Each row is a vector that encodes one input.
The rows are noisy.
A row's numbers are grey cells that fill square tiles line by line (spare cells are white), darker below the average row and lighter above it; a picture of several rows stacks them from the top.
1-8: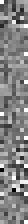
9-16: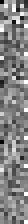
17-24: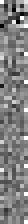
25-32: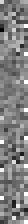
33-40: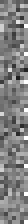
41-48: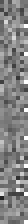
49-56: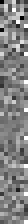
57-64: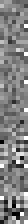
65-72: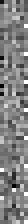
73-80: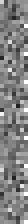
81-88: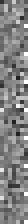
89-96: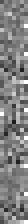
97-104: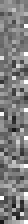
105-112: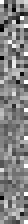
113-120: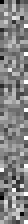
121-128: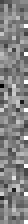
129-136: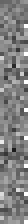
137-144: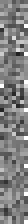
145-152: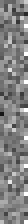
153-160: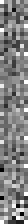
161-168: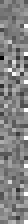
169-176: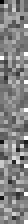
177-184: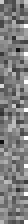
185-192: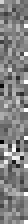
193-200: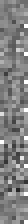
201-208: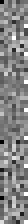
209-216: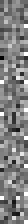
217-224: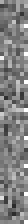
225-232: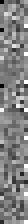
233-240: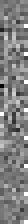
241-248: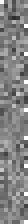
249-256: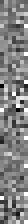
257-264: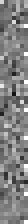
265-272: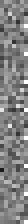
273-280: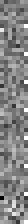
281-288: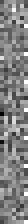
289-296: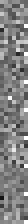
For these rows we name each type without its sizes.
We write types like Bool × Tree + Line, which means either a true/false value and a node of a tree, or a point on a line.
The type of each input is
Tree.
